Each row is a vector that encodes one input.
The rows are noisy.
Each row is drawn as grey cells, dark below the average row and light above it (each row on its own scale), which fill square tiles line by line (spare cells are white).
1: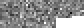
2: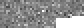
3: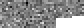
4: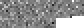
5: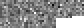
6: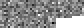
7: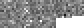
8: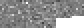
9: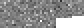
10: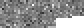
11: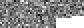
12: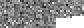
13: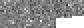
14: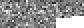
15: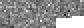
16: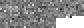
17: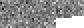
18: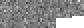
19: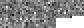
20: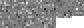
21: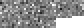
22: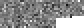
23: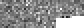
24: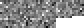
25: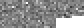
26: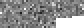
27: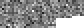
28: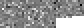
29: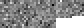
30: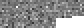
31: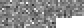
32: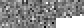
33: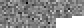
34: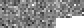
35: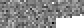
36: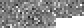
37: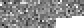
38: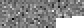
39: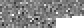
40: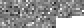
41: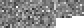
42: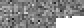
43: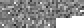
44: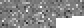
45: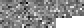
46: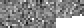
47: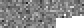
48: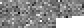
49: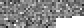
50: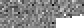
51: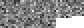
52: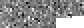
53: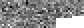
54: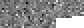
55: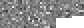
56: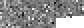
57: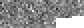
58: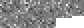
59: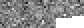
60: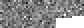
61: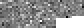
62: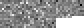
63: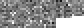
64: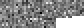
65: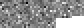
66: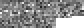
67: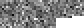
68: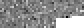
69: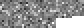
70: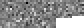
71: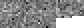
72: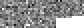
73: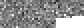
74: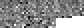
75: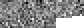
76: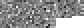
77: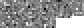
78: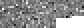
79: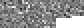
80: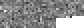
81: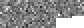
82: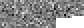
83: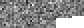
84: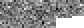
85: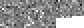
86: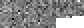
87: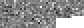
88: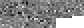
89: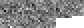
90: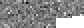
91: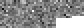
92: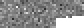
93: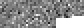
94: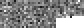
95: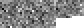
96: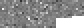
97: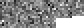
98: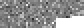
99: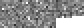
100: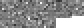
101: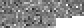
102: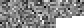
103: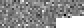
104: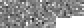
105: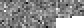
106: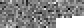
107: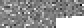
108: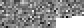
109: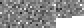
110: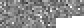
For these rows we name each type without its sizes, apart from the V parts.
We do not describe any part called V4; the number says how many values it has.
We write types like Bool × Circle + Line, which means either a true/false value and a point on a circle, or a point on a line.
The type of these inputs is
(Bool × Bool × Bool + V4) × Line.
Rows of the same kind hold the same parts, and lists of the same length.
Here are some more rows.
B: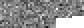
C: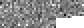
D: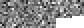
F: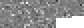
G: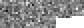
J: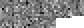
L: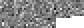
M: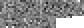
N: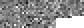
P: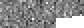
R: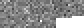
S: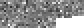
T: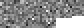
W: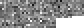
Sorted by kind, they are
B, D, J, M, N, P, S, T
C, F, G, L, R, W

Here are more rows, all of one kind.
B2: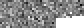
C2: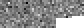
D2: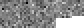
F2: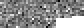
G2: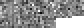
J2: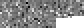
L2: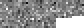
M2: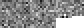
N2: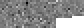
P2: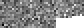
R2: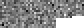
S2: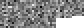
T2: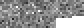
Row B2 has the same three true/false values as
D2, M2, P2 and S2.
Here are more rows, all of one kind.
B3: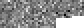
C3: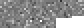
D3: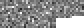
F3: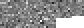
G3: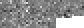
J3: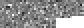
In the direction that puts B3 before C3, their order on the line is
B3, G3, D3, C3, F3, J3.
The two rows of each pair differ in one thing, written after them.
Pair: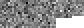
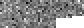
the place on the line
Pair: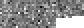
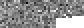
one of the three true/false values
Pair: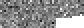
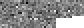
one of the three true/false values
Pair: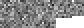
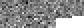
the place on the line
